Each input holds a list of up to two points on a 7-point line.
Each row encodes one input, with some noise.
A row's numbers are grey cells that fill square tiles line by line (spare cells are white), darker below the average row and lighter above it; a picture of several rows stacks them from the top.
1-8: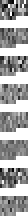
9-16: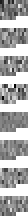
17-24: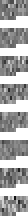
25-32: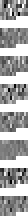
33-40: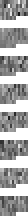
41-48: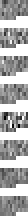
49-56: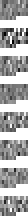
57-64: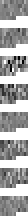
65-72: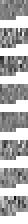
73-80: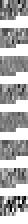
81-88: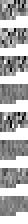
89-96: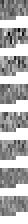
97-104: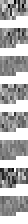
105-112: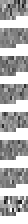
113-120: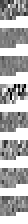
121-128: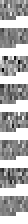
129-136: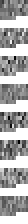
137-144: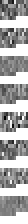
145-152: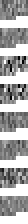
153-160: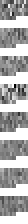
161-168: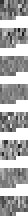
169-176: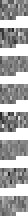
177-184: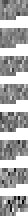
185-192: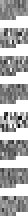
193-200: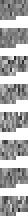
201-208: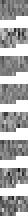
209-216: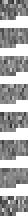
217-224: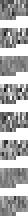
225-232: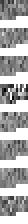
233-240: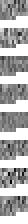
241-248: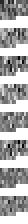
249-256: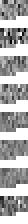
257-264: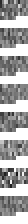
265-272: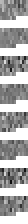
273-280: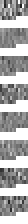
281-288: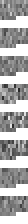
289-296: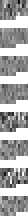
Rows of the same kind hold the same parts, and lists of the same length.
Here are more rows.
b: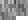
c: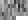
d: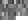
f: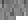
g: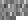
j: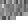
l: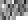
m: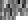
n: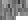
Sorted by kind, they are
b, c, d, g, m, n
f
j, l

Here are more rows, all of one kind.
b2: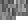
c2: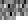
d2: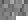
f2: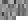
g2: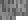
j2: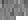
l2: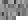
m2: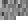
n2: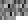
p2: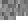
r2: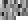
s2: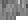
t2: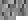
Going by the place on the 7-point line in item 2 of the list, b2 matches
d2, g2, l2 and r2.
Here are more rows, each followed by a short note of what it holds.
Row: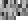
a list of two items
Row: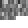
a list of one item
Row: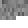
a list of two items
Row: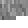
a list of one item
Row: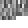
the empty list
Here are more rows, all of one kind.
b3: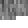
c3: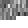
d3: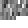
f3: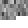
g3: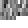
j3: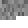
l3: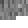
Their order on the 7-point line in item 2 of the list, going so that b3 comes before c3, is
l3, d3, b3, g3, j3, c3, f3.
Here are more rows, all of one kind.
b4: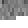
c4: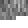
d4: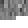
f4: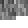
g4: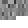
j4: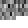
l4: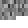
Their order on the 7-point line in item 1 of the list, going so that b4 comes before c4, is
b4, f4, j4, l4, g4, d4, c4.
